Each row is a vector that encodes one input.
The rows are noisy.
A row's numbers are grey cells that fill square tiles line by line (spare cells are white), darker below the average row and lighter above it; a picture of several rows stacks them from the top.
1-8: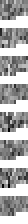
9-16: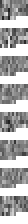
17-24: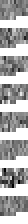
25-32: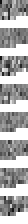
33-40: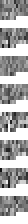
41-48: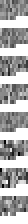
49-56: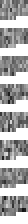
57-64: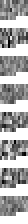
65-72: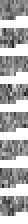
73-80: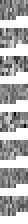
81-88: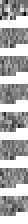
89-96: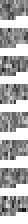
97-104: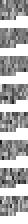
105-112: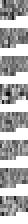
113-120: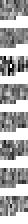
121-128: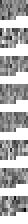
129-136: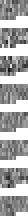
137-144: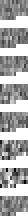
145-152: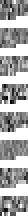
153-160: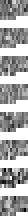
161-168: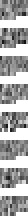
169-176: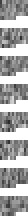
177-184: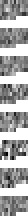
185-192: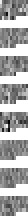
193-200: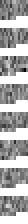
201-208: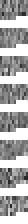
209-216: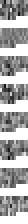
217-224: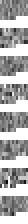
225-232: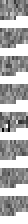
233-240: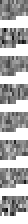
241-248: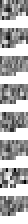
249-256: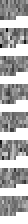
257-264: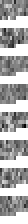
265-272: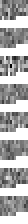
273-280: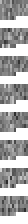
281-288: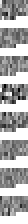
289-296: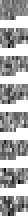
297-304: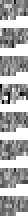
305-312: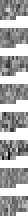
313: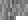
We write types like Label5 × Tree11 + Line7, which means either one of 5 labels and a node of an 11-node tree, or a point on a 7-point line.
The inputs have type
(Circle20 + Unit) × Line5 + Line19.
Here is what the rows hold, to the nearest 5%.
About 50% of them hold a point on a 5-point line, together with either a point on a 20-point circle, or a fixed value. The rest hold a point on a 19-point line.
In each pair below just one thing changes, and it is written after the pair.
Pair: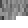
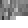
the place on the 5-point line
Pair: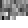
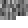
the place on the 20-point circle
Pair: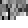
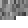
the place on the 5-point line
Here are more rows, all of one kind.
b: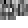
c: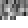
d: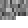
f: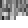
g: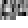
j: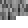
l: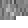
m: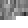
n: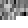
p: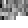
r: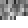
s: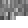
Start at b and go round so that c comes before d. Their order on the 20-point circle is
b, n, g, j, s, r, c, f, l, d, p, m.
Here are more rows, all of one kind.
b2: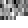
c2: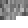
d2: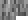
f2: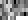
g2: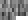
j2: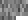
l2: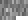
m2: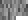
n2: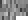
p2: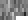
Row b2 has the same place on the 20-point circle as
d2, g2, j2 and p2.
